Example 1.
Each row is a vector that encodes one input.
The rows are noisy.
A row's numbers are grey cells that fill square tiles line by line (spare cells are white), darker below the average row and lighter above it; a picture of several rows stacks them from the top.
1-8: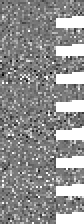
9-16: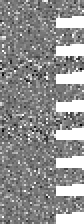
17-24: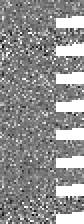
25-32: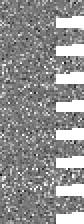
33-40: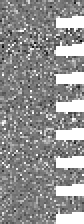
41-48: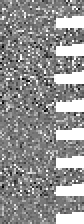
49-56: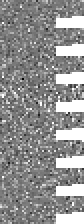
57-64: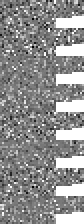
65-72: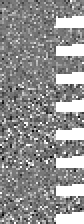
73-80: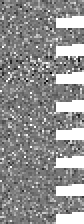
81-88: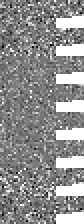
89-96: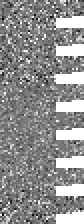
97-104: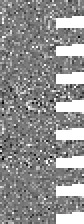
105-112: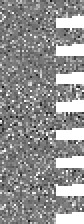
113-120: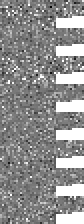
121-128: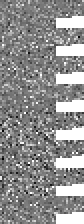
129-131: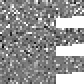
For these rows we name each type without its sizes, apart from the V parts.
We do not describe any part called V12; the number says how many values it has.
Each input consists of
either a point on a circle, or three true/false values and a value of V12.
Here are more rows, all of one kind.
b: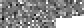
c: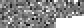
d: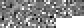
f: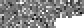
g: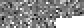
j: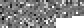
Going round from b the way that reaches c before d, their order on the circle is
b, j, c, d, g, f.
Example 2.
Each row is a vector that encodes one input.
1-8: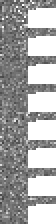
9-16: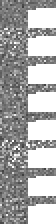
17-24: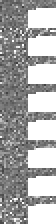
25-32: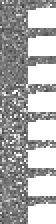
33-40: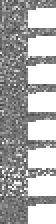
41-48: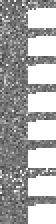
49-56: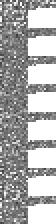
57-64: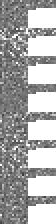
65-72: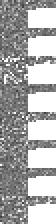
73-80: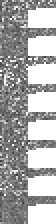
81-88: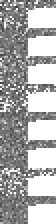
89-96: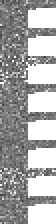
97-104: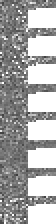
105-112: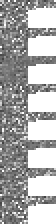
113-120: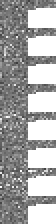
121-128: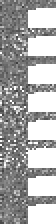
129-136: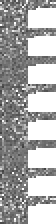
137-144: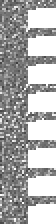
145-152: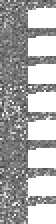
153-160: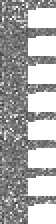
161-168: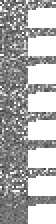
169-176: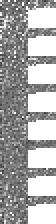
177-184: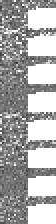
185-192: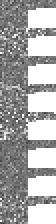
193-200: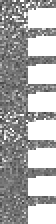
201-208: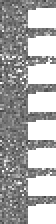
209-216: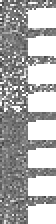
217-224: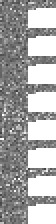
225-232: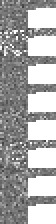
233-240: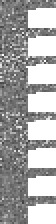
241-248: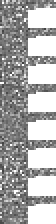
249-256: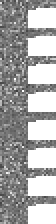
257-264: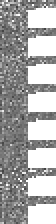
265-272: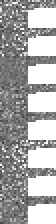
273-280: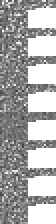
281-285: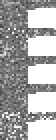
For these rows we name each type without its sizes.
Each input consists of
a point on a line, together with either a point on a circle, or a point on a line.
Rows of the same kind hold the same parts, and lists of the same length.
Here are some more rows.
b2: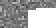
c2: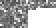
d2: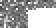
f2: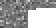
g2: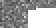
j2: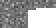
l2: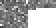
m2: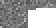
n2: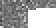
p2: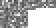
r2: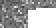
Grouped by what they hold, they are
b2, d2, f2, j2, l2, r2
c2, g2, m2, n2, p2

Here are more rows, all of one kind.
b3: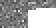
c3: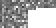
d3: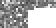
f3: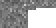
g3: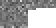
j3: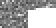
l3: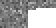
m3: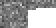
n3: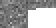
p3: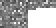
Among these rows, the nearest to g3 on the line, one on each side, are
d3 and l3.
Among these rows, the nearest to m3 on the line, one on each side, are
l3 and n3.
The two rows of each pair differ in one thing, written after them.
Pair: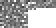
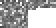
the place on the line
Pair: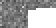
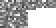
the place on the circle
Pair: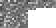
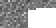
the place on the circle
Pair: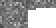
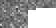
the place on the line
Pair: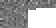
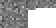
the place on the circle
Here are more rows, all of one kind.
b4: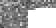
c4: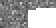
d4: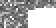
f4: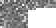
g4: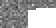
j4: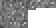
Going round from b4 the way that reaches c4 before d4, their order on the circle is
b4, j4, c4, d4, g4, f4.
